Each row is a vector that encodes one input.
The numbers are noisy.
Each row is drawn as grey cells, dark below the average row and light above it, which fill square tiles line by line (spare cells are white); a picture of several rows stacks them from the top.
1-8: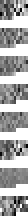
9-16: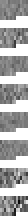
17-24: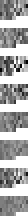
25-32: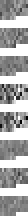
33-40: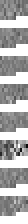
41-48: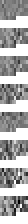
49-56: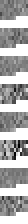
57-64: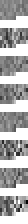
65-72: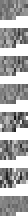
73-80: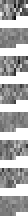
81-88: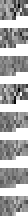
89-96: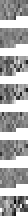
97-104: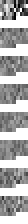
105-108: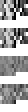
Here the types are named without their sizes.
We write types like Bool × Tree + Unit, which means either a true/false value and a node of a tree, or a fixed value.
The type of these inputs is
List(Bool × (Circle + Unit) × Line).
